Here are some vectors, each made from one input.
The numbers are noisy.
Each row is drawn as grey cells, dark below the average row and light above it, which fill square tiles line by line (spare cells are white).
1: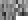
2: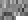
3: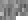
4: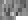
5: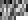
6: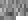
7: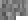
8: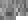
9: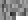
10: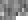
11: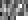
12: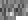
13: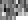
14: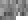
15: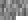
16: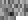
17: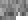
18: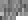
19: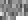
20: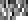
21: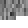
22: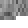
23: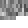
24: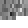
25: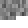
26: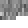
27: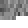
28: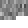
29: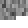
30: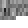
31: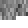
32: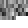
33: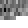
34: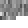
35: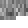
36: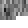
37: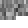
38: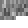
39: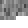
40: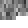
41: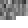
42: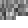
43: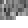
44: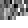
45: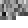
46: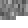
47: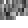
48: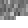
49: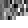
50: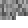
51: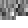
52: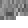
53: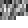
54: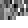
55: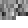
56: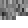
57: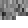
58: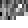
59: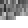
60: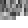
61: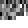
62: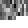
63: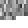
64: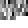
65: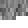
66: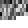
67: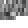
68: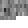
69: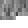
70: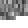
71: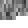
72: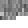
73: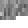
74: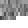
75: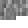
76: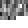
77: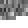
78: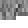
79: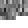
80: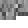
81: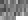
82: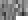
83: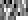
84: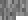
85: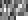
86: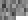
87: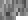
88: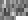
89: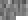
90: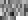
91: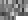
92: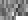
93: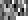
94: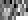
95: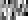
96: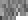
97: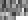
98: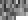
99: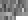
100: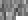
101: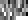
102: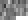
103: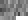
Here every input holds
either a point on a 4-point line, or a list of up to two items, each a point on a 5-point line and a true/false value.
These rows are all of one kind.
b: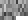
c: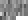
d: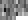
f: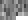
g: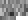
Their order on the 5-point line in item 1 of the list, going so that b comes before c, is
d, f, b, g, c.
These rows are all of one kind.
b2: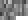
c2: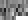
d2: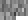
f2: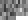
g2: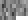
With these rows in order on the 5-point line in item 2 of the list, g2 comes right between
b2 and c2.
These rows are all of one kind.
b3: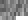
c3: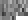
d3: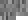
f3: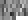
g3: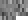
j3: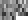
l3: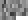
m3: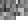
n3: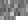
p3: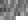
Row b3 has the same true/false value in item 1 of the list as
m3, n3 and p3.
